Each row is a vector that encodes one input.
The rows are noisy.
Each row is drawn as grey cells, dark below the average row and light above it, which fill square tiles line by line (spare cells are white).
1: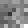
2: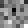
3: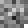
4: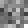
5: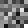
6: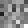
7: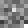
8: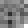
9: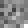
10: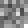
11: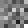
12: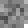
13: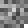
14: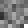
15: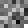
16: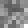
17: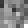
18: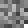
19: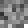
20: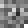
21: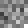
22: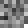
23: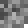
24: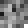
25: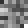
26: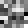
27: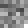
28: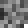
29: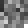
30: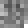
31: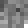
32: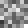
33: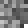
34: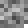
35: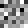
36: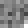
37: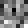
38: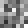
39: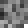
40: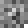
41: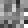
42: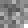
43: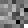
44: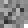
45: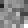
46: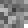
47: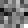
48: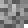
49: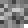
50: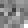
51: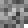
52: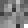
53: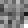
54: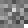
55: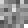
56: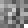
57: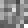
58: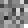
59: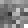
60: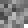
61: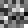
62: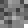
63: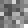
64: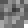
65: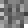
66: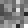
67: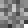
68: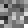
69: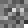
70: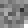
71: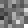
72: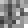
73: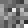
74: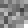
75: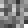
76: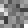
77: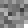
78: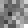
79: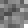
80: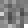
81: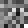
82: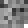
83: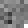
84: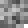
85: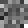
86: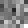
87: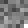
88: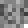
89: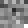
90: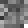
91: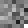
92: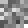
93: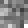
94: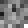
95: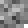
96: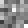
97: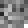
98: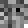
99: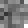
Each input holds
either a point on a 6-point line and a true/false value, or a point on each of two 9-point lines.
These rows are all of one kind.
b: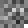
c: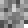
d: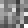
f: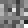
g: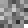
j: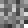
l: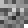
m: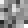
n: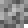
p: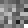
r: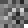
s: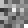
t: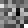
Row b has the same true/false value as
n and r.
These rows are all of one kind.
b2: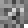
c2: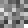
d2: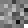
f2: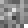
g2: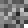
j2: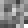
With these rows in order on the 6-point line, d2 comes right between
c2 and g2.
